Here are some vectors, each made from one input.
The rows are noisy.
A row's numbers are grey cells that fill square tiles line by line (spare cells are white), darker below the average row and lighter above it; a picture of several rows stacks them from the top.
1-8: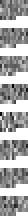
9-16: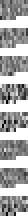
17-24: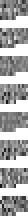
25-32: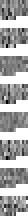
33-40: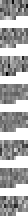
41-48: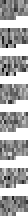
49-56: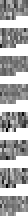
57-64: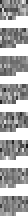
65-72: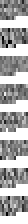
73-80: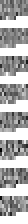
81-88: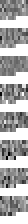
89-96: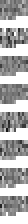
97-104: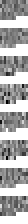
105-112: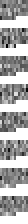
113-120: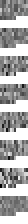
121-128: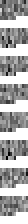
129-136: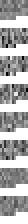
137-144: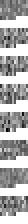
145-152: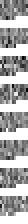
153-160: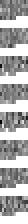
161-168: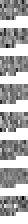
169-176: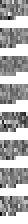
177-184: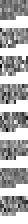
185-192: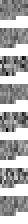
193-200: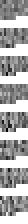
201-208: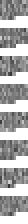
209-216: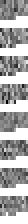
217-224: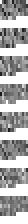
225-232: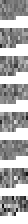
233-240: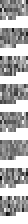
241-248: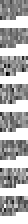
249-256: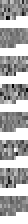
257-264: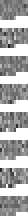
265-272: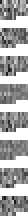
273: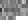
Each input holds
a true/false value, together with either a point on a 7-point line, or a point on a 15-point line.
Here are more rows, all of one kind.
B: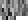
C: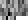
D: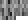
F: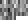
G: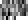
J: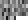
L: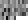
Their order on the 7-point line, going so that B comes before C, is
D, B, F, C, J, L, G.
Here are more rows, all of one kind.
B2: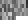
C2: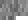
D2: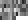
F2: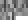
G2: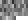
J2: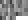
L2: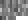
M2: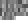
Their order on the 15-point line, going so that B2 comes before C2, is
B2, G2, F2, M2, C2, L2, J2, D2.
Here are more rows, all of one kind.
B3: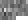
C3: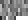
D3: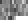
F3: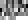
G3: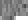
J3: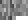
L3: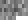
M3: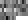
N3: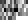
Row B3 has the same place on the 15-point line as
J3 and M3.
